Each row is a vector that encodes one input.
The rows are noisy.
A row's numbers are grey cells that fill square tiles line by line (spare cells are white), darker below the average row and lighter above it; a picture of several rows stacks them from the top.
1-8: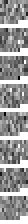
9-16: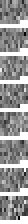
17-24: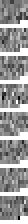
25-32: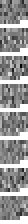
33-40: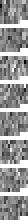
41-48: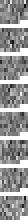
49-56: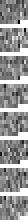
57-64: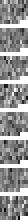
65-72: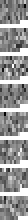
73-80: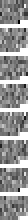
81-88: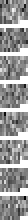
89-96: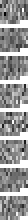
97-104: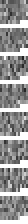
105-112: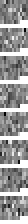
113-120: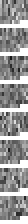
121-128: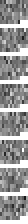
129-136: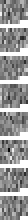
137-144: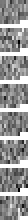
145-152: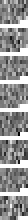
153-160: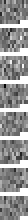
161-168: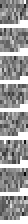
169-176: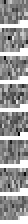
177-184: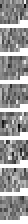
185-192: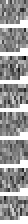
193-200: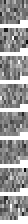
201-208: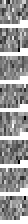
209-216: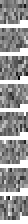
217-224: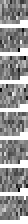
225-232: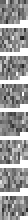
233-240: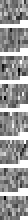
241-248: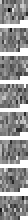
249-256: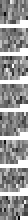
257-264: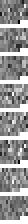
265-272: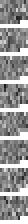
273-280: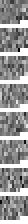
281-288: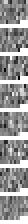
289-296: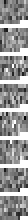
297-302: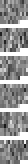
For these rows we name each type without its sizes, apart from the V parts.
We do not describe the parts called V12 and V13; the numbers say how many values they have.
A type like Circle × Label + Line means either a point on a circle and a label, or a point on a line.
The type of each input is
(Bool × Bool × Bool × Bool + V13) × (Circle + V12).
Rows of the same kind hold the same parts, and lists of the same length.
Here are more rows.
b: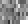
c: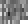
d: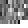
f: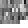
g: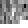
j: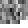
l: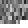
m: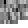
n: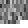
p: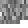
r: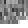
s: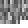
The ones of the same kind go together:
b, c, j, p
d, g, n
f, l, s
m, r

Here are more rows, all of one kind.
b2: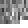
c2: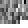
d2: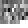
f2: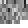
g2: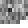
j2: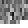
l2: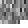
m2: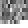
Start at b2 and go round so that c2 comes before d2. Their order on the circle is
b2, c2, g2, f2, l2, m2, d2, j2.
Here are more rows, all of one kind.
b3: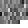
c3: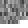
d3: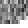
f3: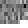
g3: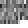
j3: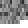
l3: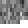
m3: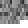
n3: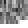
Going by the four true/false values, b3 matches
j3, l3 and m3.
